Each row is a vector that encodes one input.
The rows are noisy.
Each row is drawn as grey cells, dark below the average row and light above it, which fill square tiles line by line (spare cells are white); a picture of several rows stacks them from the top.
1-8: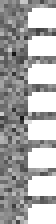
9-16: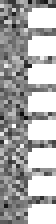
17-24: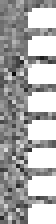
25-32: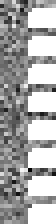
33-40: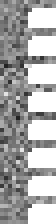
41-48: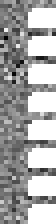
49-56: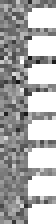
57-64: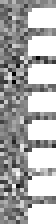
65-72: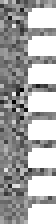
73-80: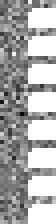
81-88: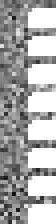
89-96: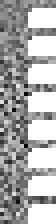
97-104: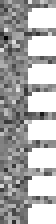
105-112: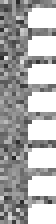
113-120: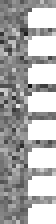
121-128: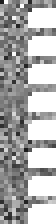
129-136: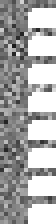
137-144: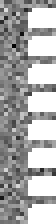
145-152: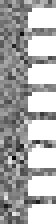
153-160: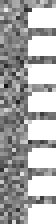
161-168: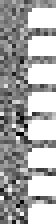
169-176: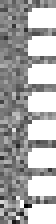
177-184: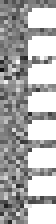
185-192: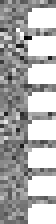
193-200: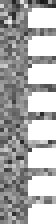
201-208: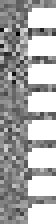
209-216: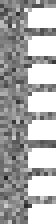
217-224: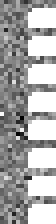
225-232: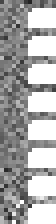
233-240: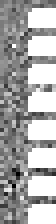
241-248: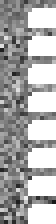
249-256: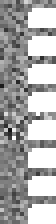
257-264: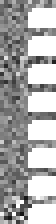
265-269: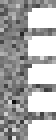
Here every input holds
a point on an 8-point circle and a true/false value, together with a list of up to three points on a 4-point line.
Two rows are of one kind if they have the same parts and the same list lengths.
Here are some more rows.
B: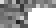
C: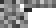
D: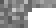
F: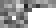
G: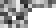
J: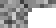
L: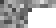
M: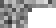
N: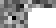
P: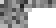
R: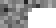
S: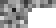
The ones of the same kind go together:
B, G, M, P, S
C, F, R
D
J, L, N

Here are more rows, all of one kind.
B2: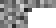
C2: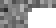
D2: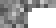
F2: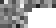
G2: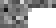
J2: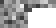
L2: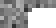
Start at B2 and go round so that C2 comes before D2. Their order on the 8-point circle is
B2, C2, D2, L2, J2, F2, G2.
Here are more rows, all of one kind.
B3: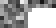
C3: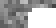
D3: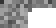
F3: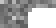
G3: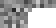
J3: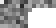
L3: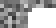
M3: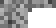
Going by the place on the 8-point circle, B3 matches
D3 and M3.
